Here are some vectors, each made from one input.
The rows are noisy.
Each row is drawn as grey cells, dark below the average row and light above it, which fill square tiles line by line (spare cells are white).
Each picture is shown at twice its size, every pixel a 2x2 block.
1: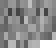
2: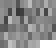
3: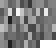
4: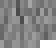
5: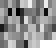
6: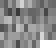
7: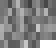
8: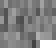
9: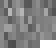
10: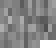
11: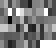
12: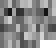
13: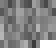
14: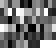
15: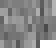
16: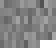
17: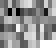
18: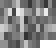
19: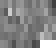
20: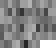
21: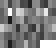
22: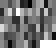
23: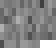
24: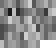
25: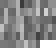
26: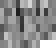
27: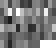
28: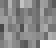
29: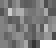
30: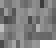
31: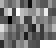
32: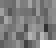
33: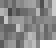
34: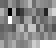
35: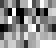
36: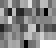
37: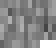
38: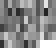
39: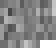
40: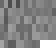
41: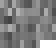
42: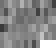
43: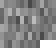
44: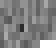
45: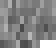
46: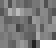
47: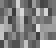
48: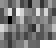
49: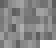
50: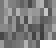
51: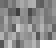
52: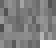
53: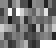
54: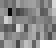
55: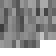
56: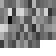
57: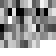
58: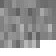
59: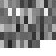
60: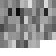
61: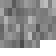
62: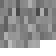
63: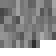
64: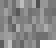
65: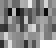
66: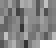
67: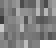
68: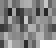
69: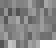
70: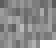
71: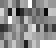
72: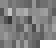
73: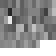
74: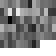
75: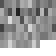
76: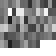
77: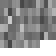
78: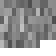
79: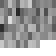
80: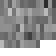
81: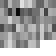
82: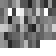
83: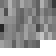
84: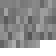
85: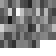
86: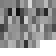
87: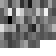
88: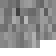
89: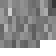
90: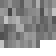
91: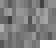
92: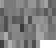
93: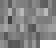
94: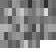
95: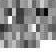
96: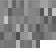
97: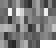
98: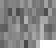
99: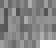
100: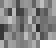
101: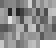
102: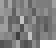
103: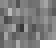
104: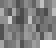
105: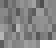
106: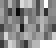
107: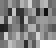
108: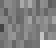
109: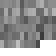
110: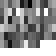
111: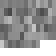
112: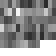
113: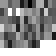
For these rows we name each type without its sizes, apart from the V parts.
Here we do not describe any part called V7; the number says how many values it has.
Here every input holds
three true/false values, together with either a point on a line, or a value of V7.
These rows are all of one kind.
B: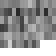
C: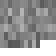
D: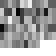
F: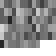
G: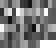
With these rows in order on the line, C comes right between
B and D.
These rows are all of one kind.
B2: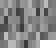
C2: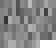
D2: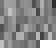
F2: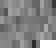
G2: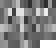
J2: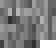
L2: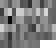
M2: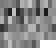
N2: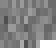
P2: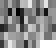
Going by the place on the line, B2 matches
J2, L2, N2 and P2.
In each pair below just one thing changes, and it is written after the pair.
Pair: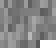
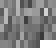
the value of V7
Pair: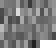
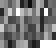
the value of V7
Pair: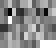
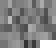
the value of V7
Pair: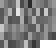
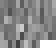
one of the three true/false values
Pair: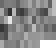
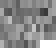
the value of V7
